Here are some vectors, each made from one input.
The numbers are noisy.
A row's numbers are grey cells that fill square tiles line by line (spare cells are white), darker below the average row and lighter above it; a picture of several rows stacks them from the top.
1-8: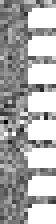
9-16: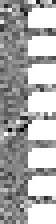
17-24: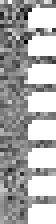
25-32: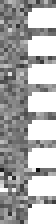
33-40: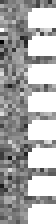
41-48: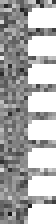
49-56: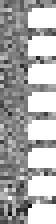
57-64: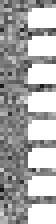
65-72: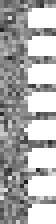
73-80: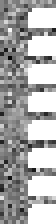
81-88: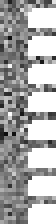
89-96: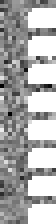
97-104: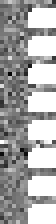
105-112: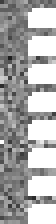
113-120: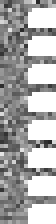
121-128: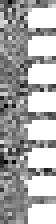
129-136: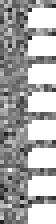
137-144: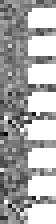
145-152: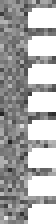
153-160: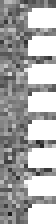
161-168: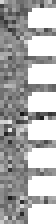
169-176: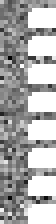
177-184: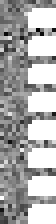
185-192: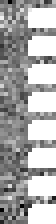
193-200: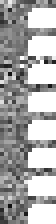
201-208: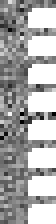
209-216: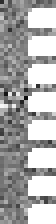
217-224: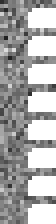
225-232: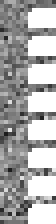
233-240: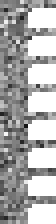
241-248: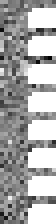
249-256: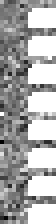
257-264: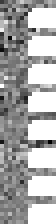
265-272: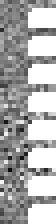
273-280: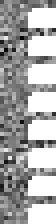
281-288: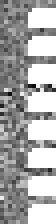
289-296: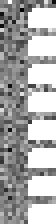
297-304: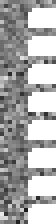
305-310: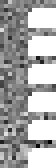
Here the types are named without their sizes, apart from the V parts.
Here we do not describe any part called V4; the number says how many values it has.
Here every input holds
a list of items, each a label and a value of V4.
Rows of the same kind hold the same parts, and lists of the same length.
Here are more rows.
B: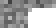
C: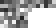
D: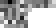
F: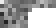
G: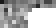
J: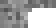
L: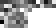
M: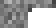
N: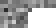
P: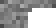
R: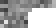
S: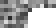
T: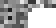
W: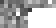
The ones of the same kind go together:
B, D, F
C, G, J, L, M, N, P, R, S, T
W

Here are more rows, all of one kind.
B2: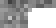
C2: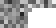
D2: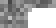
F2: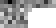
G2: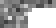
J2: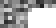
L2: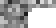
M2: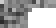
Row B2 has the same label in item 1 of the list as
D2 and G2.
